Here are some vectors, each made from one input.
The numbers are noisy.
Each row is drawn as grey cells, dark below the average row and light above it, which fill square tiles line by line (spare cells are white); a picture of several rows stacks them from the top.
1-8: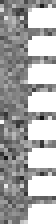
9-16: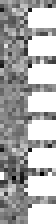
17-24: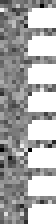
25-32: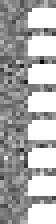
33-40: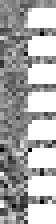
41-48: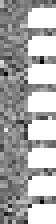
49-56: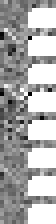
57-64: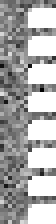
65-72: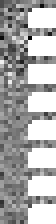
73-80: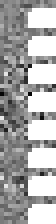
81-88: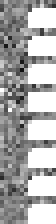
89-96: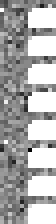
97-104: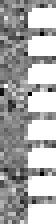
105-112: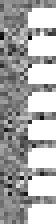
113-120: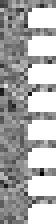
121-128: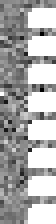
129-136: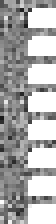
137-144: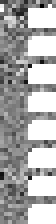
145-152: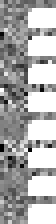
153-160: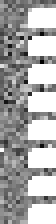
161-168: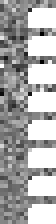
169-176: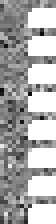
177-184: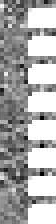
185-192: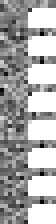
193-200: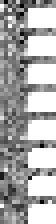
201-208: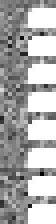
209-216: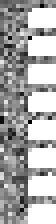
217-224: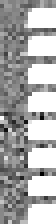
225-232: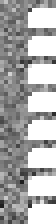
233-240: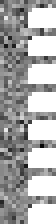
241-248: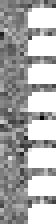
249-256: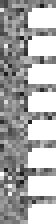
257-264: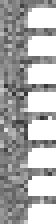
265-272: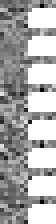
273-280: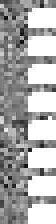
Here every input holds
either a point on an 18-point line, or a node of a 10-node tree.
